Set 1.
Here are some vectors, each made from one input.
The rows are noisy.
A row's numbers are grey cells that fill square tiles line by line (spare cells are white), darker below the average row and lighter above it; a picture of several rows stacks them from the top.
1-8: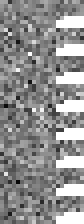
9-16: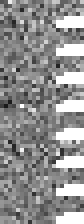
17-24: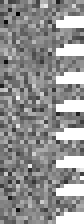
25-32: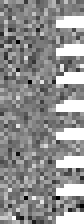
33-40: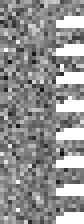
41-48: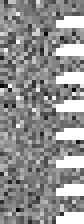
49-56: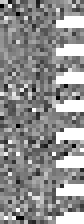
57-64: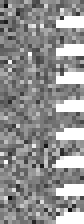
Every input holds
one of 7 labels and a point on a 7-point line.
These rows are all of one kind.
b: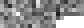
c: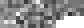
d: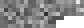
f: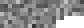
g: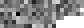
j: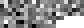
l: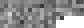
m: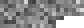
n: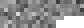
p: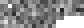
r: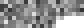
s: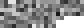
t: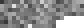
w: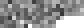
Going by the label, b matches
c, g and w.
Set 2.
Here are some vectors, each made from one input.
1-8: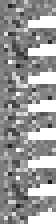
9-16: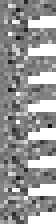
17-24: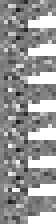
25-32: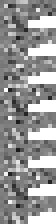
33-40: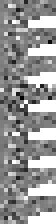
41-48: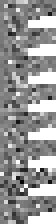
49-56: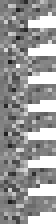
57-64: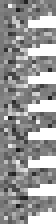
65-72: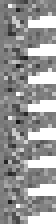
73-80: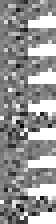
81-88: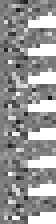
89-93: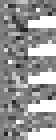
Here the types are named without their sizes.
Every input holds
a list of points on a line.
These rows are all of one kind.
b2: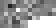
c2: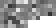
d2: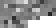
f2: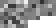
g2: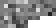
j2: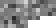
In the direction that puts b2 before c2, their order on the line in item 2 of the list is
b2, c2, d2, j2, g2, f2.
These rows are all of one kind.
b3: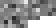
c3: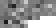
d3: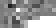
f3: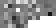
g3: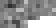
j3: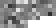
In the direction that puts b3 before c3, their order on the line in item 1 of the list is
f3, b3, j3, c3, g3, d3.
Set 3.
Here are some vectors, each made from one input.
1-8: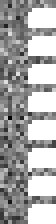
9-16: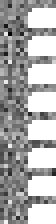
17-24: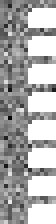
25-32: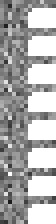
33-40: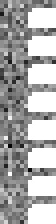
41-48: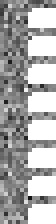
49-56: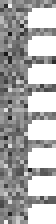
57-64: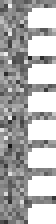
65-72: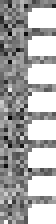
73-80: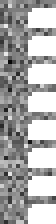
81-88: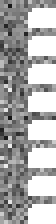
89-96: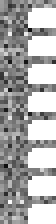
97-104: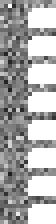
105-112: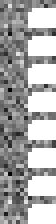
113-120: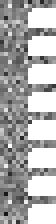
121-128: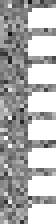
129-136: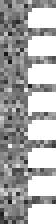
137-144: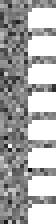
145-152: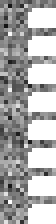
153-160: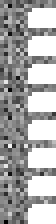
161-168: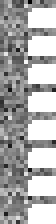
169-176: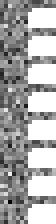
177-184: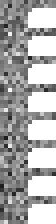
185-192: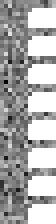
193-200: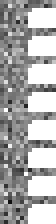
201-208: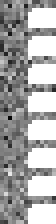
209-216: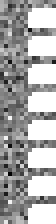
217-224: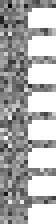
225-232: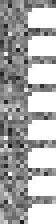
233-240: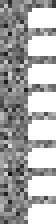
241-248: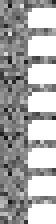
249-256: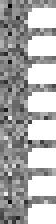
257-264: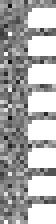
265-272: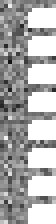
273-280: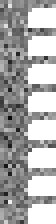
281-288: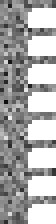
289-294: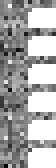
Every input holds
a true/false value, together with either a fixed value, or a node of a 9-node tree.
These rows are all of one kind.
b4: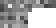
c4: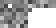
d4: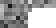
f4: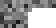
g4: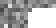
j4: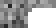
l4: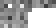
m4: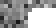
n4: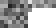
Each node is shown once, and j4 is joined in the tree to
c4 and g4.
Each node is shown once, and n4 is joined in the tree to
d4.
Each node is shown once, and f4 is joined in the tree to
m4.
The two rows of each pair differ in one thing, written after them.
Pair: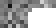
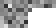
the true/false value
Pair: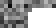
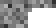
the node of the tree
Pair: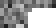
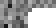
the node of the tree
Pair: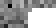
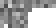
the true/false value
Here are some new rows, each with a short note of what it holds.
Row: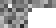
a node of a 9-node tree and a true/false value
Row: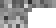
a true/false value
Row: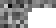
a true/false value
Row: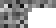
a true/false value
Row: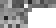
a true/false value
